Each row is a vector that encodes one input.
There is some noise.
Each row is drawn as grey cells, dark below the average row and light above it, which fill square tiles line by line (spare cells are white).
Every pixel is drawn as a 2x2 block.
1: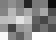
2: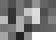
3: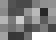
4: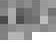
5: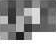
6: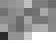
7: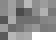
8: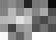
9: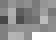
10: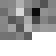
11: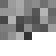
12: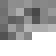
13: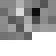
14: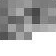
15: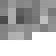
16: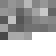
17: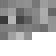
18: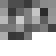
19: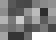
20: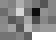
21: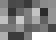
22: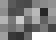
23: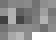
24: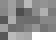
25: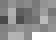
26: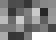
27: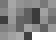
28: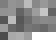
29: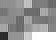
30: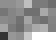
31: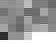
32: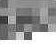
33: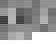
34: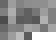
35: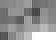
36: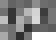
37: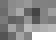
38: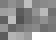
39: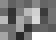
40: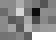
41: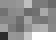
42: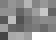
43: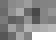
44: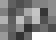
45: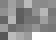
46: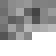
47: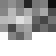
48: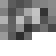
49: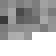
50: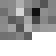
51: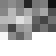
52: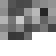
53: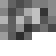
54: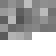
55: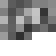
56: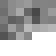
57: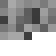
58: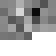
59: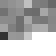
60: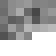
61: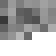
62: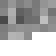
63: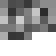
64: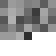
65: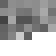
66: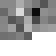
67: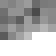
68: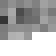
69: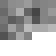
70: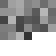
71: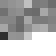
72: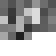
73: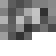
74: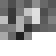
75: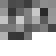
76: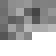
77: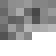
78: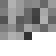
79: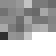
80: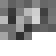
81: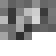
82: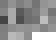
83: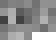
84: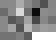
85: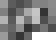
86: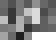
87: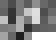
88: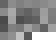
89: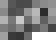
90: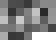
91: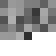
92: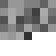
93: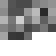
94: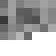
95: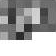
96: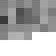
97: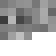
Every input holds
either a point on a 5-point line, or a list of up to two points on a 4-point line.
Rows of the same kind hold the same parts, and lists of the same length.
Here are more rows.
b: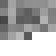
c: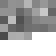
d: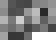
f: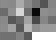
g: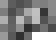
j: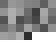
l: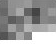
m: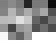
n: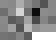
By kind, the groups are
b, c, j
d, g
f, l, n
m

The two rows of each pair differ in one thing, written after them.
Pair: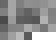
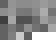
the place on the 4-point line in item 2 of the list
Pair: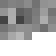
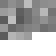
the place on the 4-point line in item 1 of the list
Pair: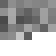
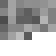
the place on the 4-point line in item 2 of the list
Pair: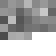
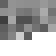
the place on the 4-point line in item 1 of the list
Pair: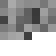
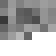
the place on the 4-point line in item 1 of the list
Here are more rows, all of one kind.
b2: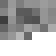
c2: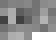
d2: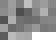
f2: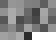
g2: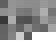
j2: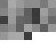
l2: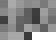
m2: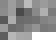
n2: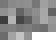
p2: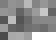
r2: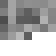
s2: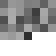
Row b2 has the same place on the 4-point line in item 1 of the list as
g2 and r2.
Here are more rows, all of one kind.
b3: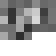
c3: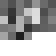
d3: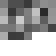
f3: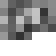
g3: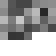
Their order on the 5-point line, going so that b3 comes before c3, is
d3, g3, f3, b3, c3.
